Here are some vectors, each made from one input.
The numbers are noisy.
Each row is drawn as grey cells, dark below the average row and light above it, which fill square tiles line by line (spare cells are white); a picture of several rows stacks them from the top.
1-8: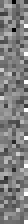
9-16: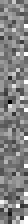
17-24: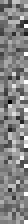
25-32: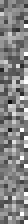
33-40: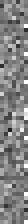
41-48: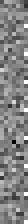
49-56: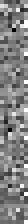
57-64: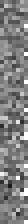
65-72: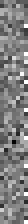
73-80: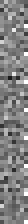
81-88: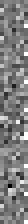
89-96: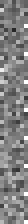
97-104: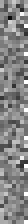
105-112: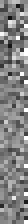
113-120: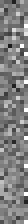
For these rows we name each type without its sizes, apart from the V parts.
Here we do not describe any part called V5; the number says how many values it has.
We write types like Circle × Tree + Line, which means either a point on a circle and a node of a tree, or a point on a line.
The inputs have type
Bool × Bool × Bool × Bool × V5 + List(Line).
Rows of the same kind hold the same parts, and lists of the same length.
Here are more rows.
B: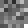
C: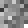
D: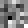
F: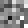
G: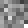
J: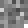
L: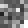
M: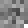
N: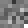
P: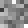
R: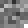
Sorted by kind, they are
B, C, G, J, M, N, P, R
D
F
L

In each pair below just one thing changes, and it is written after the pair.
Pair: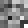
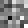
the place on the line in item 1 of the list
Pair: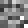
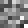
the place on the line in item 2 of the list
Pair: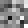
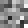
the place on the line in item 2 of the list
